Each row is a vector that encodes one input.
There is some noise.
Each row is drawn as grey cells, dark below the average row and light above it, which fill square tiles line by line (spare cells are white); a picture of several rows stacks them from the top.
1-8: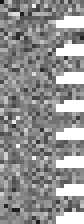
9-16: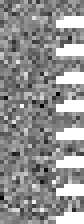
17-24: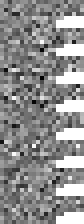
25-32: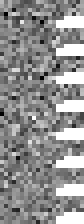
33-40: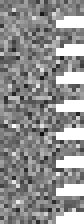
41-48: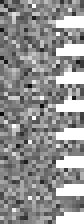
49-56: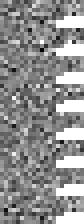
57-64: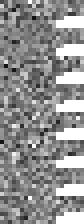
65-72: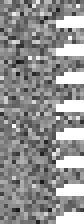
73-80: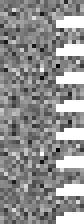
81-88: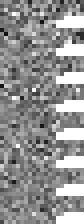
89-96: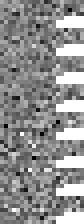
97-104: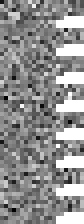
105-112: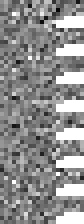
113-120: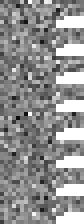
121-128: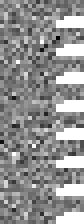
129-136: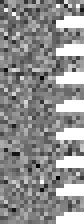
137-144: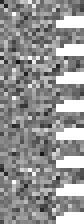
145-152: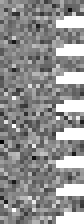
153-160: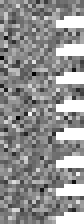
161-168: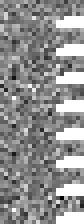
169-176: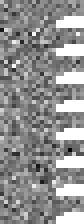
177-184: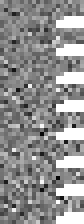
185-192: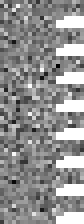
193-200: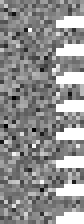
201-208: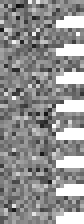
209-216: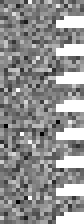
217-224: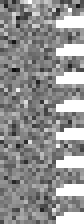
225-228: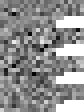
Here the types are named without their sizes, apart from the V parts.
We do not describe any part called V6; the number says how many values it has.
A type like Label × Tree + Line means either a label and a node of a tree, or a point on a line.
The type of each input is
Bool × (Tree + Unit) + Circle × V6.
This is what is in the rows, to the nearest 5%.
About 45% of them hold a point on a circle and a value of V6. The rest hold a true/false value, together with either a fixed value, or a node of a tree.
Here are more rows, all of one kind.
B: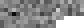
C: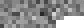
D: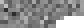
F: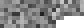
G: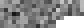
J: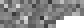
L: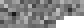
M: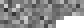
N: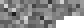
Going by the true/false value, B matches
L and N.
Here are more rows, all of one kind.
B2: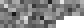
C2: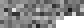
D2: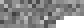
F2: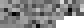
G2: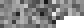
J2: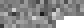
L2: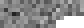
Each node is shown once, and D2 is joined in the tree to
B2 and L2.
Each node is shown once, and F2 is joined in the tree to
C2 and L2.
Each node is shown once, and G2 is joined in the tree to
J2.
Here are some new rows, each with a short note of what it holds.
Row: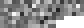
a point on a circle and a value of V6
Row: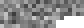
a true/false value
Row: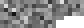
a node of a tree and a true/false value
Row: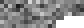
a point on a circle and a value of V6
